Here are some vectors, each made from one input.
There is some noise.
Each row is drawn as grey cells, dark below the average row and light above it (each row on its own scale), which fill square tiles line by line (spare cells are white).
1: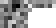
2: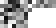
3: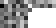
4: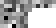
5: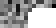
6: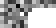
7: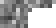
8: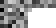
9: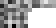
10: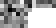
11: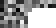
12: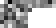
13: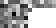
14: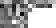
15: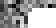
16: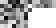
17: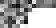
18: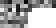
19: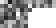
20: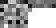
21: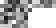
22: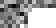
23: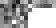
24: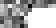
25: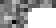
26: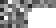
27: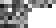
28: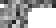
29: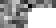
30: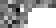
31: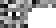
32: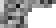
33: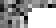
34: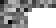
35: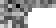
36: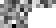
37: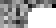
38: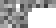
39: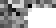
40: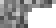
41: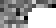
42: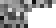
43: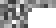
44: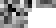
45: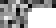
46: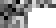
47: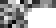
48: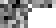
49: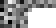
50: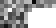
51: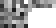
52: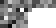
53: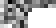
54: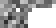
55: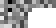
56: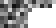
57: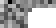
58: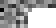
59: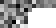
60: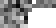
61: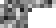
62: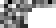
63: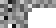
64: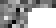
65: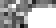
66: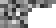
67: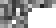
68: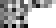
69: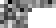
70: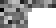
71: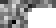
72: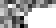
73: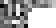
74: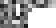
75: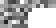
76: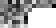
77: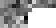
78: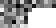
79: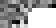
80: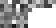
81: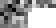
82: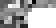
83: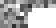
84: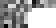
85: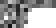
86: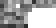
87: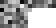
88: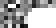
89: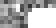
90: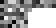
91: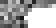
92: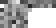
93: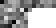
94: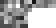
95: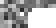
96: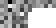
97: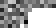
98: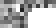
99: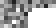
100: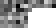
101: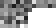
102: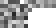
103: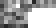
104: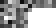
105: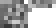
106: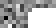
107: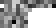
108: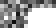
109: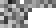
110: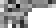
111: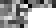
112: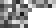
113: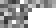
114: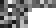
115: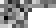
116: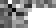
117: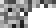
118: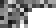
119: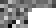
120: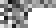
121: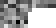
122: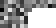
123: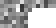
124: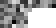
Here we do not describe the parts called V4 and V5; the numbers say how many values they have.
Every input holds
either a fixed value, or one of 6 labels and a true/false value, or a value of V4 and a value of V5.
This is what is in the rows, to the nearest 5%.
About 5% of them hold a fixed value. About 55% of them hold one of 6 labels and a true/false value. The rest hold a value of V4 and a value of V5.
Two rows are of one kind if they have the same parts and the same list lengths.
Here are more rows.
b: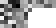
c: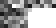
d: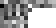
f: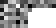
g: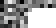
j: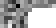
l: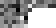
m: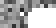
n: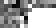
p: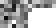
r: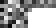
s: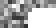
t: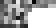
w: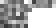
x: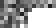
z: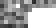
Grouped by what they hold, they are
b, d, j, m, p, s, t, w, z
c
f, g, l, n, r, x

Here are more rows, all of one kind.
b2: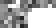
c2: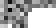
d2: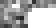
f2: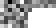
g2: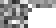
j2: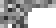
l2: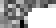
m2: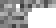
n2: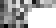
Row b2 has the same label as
c2, j2 and n2.
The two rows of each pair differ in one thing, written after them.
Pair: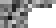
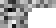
the true/false value
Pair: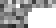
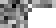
the label
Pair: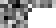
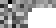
the true/false value
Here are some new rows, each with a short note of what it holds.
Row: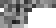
a value of V4 and a value of V5
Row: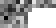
a fixed value
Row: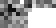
a fixed value
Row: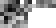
a fixed value
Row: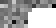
a value of V4 and a value of V5
